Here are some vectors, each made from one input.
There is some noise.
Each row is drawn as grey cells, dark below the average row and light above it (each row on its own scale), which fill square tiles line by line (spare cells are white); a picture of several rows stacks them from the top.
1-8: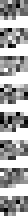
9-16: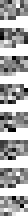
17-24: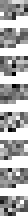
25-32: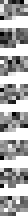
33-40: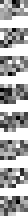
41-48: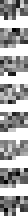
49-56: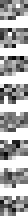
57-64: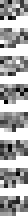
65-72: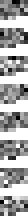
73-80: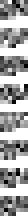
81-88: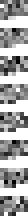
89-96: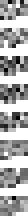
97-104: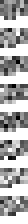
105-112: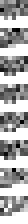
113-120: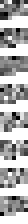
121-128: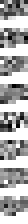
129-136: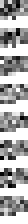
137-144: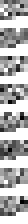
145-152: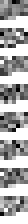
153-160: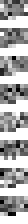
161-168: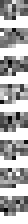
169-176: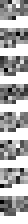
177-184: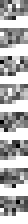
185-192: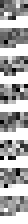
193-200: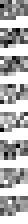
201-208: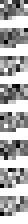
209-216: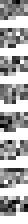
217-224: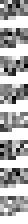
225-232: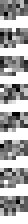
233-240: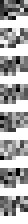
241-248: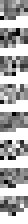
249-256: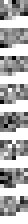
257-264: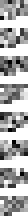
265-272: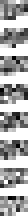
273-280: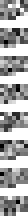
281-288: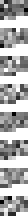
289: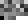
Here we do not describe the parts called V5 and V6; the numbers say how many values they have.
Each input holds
a value of V5 and a value of V6, together with either one of 10 labels, or a point on a 4-point line and a true/false value.
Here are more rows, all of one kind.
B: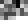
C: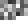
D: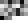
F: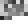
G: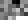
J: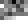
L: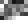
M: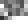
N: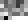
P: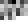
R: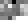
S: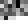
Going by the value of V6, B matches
C and R.
